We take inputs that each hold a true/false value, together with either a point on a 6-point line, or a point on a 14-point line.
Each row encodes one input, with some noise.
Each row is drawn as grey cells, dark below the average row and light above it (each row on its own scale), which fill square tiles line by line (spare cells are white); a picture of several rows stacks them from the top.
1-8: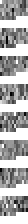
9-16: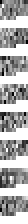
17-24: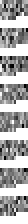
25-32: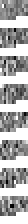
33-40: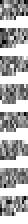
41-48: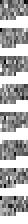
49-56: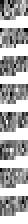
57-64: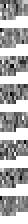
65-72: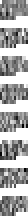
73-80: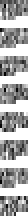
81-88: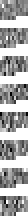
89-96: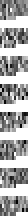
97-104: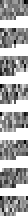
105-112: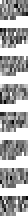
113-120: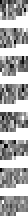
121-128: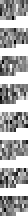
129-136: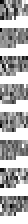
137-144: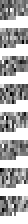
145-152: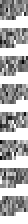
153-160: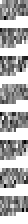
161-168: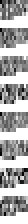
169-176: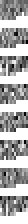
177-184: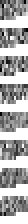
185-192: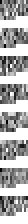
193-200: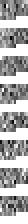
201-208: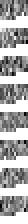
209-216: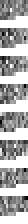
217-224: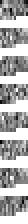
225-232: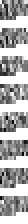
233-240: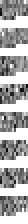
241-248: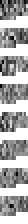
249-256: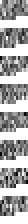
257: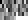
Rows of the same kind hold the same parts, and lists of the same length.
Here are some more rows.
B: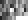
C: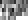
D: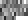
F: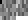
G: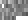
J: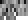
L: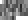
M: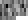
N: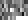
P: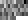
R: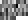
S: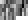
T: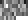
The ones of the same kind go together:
B, C, D, F, L, M, S
G, J, N, P, R, T

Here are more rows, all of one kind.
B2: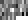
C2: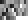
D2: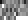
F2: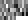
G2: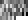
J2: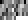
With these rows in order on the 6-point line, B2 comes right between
G2 and J2.
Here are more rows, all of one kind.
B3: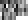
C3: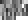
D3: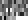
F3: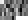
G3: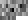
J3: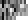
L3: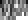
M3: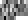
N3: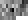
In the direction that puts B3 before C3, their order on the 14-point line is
G3, N3, J3, M3, B3, D3, F3, C3, L3.
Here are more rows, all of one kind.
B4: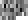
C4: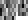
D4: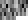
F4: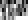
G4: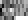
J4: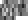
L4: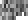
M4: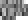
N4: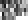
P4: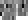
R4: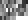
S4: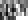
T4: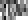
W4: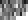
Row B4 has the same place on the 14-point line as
F4, L4, N4 and T4.
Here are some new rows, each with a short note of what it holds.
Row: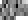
a point on a 14-point line and a true/false value
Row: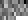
a point on a 6-point line and a true/false value
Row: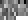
a point on a 6-point line and a true/false value
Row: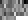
a point on a 6-point line and a true/false value
